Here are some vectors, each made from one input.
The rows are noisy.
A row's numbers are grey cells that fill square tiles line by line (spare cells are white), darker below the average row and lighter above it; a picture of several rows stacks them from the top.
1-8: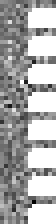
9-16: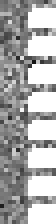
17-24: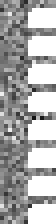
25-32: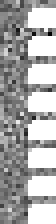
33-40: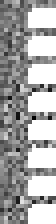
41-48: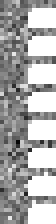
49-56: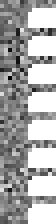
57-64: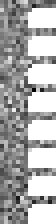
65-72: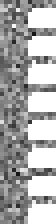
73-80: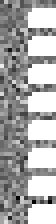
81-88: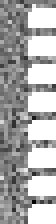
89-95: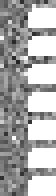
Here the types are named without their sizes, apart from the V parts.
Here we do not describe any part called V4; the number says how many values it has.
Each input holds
a node of a tree, together with either three true/false values, or a value of V4.
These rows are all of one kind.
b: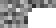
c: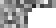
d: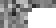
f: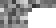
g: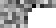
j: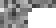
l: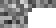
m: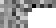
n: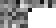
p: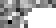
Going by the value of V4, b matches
c, g and l.
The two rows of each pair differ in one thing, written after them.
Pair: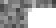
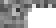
the node of the tree
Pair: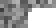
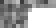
the node of the tree
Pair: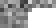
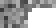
one of the three true/false values
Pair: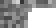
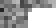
the node of the tree
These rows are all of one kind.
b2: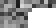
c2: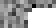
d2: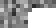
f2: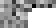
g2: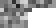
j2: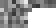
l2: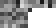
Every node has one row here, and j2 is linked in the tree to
d2 and g2.
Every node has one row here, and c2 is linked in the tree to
d2 and f2.
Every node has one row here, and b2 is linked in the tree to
d2 and l2.
